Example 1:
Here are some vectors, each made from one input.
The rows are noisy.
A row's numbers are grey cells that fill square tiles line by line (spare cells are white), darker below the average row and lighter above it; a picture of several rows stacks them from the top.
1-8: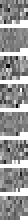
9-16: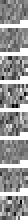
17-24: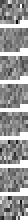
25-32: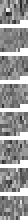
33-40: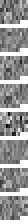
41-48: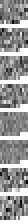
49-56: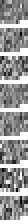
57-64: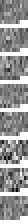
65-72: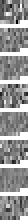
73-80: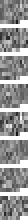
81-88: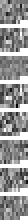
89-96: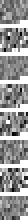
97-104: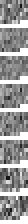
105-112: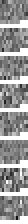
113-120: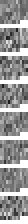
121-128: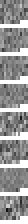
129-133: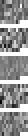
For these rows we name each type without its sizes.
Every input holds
either a fixed value, or three true/false values.
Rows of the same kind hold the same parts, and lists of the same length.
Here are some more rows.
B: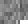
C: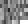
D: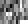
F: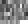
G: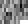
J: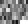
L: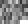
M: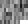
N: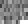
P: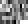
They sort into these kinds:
B, C, D, F, G, J, L, M, N
P

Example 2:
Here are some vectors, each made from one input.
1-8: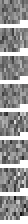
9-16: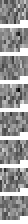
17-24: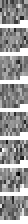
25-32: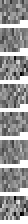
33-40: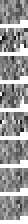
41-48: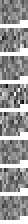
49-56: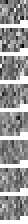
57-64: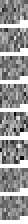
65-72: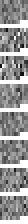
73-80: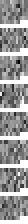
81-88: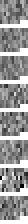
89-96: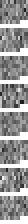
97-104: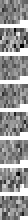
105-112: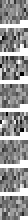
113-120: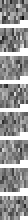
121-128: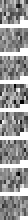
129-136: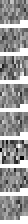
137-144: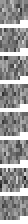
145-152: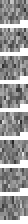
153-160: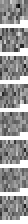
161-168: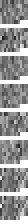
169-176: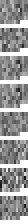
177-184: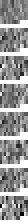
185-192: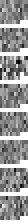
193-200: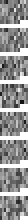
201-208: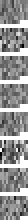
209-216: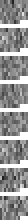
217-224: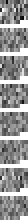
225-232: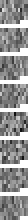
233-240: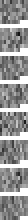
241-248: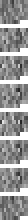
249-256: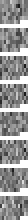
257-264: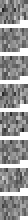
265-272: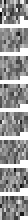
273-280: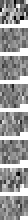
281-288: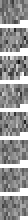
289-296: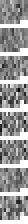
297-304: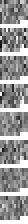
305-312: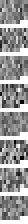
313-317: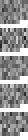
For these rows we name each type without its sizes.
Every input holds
a point on a line.
